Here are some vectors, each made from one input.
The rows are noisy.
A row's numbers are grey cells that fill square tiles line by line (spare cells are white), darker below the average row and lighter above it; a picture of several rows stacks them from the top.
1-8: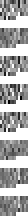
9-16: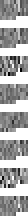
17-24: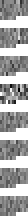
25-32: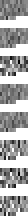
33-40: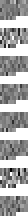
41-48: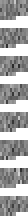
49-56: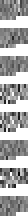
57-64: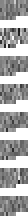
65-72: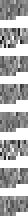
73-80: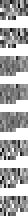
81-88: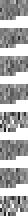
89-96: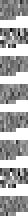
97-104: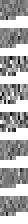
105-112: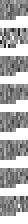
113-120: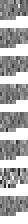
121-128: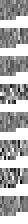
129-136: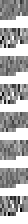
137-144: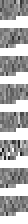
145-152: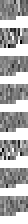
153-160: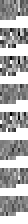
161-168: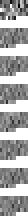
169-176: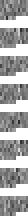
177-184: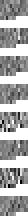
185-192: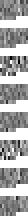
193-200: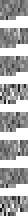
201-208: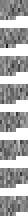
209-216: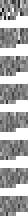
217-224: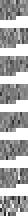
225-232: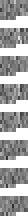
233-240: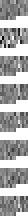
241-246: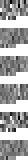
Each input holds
either a point on each of two 3-point lines and a node of a 10-node tree, or a point on a 5-point line.
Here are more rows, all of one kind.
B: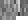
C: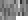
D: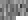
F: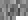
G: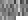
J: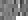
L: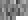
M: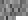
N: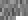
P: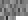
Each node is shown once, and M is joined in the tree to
P.
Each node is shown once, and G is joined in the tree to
C.
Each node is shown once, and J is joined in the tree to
C and N.
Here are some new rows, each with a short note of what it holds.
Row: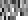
a point on a 5-point line
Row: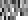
a point on a 5-point line
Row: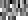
a point on a 5-point line
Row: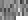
a point on each of two 3-point lines and a node of a 10-node tree
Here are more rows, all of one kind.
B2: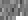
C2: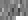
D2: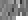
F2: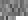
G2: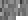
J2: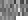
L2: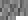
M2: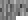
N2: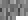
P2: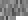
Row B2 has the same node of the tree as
C2 and L2.
